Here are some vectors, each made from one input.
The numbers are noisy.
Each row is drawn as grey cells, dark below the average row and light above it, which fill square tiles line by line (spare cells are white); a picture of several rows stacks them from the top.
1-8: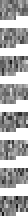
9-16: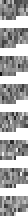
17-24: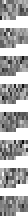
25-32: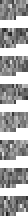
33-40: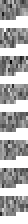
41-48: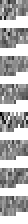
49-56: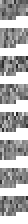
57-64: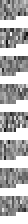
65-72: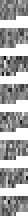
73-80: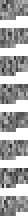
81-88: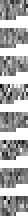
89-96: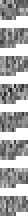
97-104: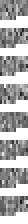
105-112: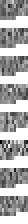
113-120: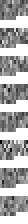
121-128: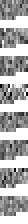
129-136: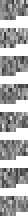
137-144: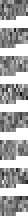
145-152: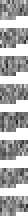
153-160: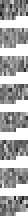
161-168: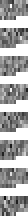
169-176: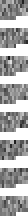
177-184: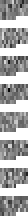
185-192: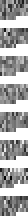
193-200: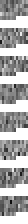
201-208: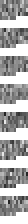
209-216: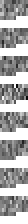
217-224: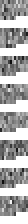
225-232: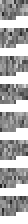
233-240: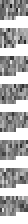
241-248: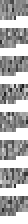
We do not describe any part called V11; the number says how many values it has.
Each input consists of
a list of up to two items, each a true/false value and a value of V11.
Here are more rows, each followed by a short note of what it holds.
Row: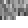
a list of two items
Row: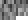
a list of one item
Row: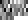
the empty list
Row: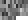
a list of one item
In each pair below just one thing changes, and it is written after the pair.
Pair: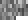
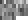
the true/false value in item 2 of the list
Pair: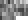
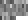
the true/false value in item 2 of the list
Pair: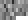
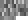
the true/false value in item 1 of the list
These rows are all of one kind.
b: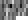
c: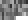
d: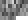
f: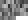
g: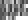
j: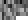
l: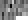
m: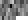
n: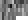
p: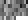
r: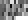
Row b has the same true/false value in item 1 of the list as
d, f, g and p.
